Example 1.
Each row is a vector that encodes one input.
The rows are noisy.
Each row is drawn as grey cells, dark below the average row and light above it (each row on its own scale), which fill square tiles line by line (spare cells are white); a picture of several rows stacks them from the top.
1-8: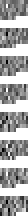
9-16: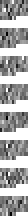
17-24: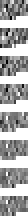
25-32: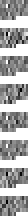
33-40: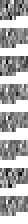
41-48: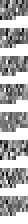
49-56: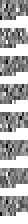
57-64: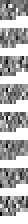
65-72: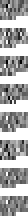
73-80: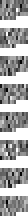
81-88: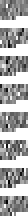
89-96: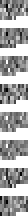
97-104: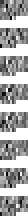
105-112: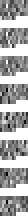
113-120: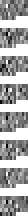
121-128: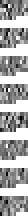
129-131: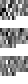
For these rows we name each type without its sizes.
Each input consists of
a point on a line and a true/false value.
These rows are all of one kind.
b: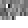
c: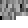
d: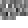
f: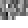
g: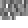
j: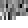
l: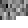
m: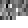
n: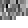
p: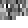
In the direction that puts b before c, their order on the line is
l, b, c, m, f, d, j, g, n, p.
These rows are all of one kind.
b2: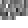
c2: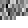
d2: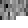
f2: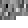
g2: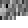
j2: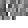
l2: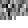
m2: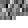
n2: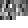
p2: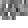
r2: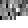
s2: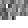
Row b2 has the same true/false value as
j2, p2 and s2.
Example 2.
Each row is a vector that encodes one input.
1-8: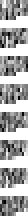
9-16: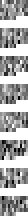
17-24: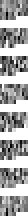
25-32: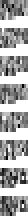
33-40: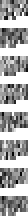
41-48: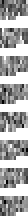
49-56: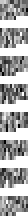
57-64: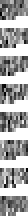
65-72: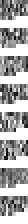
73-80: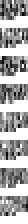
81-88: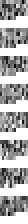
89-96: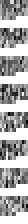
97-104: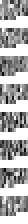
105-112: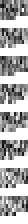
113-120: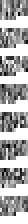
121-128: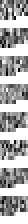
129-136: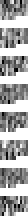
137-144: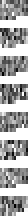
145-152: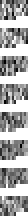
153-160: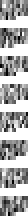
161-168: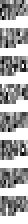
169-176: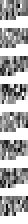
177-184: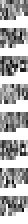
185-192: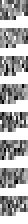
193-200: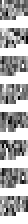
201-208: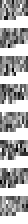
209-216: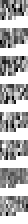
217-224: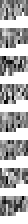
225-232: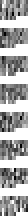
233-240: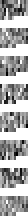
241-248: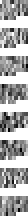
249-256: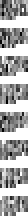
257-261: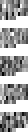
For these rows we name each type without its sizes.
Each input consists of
either a label, or a node of a tree.
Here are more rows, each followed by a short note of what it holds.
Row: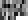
a node of a tree
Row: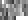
a label
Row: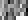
a label
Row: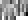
a label
